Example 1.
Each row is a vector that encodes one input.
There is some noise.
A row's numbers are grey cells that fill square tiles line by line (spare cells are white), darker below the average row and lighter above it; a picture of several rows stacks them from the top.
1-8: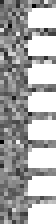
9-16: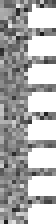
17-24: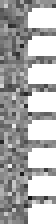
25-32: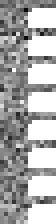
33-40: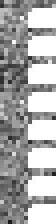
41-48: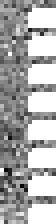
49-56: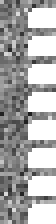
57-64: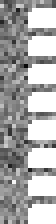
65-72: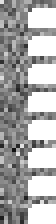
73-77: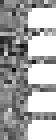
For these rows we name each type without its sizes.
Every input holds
a point on a line, together with either a point on a circle, or a fixed value.
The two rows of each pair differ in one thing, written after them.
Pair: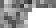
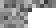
the place on the circle
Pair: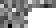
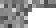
the place on the line
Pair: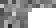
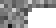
the place on the circle
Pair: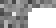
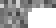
the place on the line
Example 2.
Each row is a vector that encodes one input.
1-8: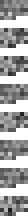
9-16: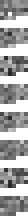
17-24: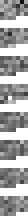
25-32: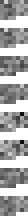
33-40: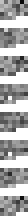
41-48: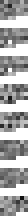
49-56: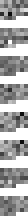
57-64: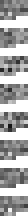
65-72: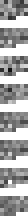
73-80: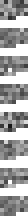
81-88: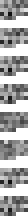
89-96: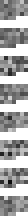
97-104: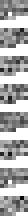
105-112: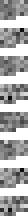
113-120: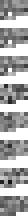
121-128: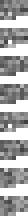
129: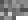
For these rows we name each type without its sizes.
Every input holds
a point on a line and a true/false value.
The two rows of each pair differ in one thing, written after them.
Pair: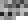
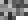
the place on the line
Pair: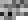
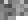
the true/false value
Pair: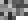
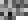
the place on the line
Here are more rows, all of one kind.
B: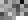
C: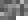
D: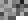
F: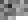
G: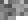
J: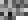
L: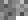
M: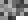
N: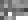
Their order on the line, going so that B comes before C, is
B, N, D, M, C, J, L, G, F.
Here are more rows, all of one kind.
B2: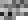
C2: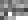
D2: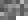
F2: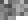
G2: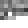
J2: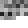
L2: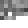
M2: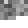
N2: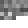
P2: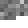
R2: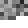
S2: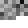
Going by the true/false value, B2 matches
J2, R2 and S2.
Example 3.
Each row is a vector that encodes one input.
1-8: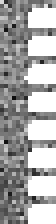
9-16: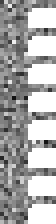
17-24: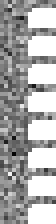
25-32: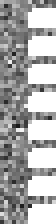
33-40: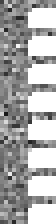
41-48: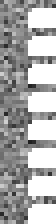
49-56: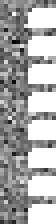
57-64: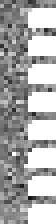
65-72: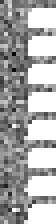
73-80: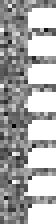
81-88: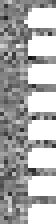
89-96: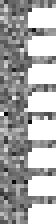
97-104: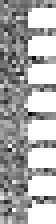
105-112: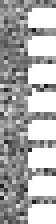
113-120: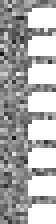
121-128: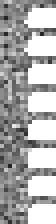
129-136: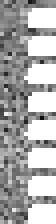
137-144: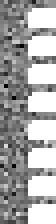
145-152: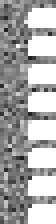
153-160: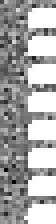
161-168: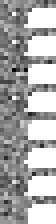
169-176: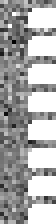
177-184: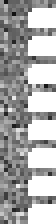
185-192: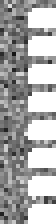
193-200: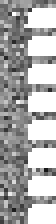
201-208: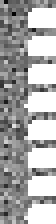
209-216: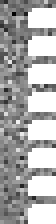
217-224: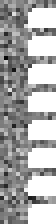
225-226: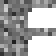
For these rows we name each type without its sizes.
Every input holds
either a point on a circle, or a point on a line.
